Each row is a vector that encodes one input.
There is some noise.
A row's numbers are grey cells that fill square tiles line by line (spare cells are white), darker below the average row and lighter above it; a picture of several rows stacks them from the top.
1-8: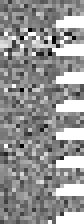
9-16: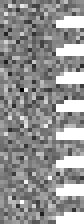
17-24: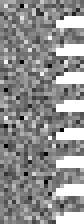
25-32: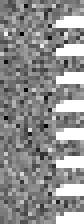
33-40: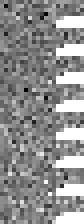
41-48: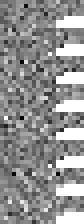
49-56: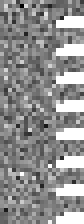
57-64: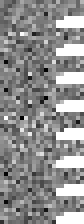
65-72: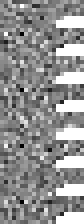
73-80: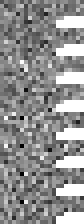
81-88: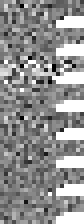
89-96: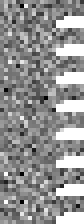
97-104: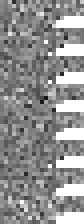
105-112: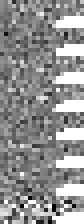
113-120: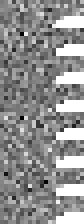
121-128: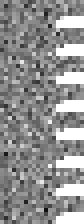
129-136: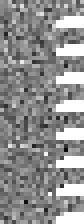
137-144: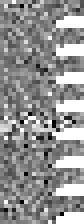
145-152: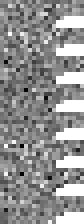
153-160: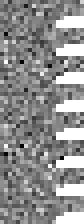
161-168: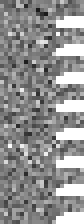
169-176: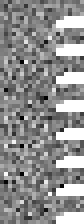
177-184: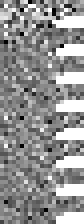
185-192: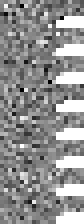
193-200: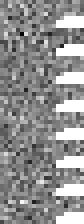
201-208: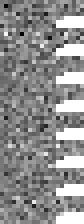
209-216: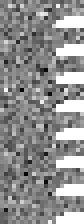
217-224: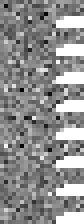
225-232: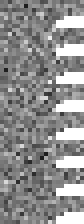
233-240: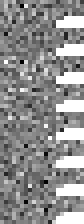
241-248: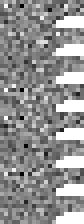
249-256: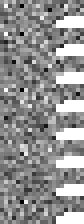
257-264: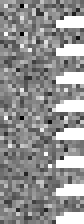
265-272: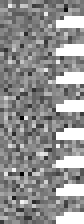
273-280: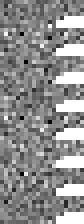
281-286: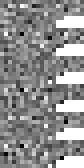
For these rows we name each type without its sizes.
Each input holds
a list of points on a circle.
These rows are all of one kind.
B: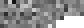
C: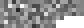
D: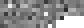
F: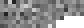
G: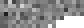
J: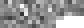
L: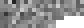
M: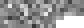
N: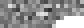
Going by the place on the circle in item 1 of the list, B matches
D, F and G.
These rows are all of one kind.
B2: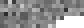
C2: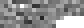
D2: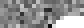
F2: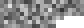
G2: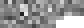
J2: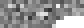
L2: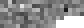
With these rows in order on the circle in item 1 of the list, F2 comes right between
C2 and G2.
